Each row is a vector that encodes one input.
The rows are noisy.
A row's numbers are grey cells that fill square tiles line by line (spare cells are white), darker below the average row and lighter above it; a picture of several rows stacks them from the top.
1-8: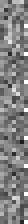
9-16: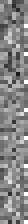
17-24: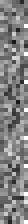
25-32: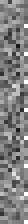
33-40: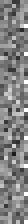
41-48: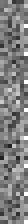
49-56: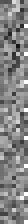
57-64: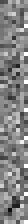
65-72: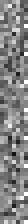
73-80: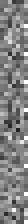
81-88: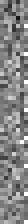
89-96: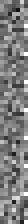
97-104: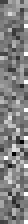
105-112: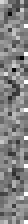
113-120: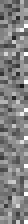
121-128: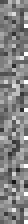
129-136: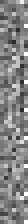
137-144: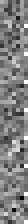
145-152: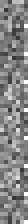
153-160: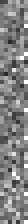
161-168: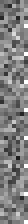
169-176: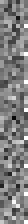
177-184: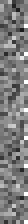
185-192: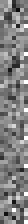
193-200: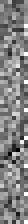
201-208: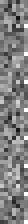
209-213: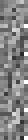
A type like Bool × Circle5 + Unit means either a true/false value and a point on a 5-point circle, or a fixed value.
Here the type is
Bool × Bool × Bool × Bool.
